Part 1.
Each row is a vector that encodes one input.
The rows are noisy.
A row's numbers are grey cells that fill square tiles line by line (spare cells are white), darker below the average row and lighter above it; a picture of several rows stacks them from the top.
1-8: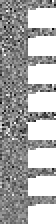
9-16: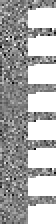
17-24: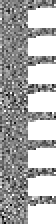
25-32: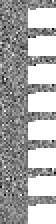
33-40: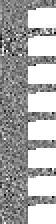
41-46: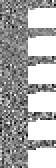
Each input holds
a point on a 7-point line.
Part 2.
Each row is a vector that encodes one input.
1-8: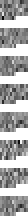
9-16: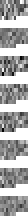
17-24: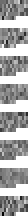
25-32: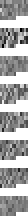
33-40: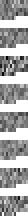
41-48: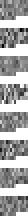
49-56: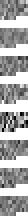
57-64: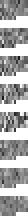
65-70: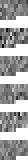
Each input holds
a node of a 14-node tree.
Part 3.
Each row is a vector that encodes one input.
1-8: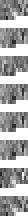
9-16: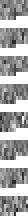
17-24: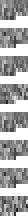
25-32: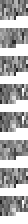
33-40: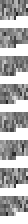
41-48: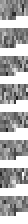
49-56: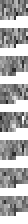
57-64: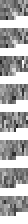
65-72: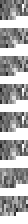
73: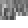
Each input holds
a point on a 6-point line.
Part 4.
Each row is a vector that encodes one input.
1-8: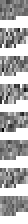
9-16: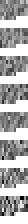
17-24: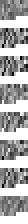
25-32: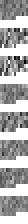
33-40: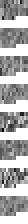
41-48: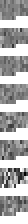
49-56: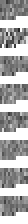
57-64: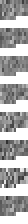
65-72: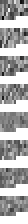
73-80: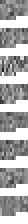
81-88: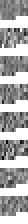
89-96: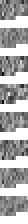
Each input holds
a node of a 12-node tree.
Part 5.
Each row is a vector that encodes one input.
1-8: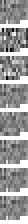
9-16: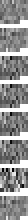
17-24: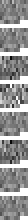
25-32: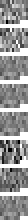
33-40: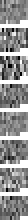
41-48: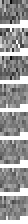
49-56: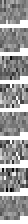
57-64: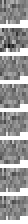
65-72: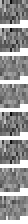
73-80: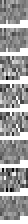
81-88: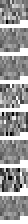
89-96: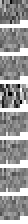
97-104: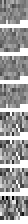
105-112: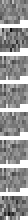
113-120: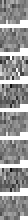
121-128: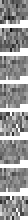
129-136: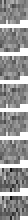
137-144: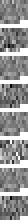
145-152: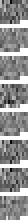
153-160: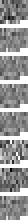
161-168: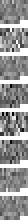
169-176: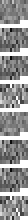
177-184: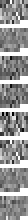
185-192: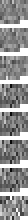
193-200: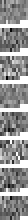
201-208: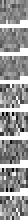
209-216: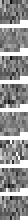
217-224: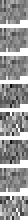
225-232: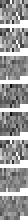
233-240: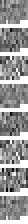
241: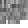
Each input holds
either a fixed value, or three true/false values.
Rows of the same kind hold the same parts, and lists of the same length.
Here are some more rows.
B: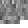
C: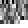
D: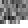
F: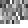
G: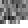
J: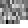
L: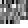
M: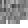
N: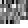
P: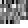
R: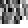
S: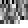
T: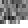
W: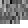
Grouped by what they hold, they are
B, C, D, F, G, J, L, M, N, P, S, T, W
R

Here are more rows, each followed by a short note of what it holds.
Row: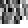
a fixed value
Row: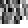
a fixed value
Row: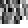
a fixed value
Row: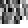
a fixed value
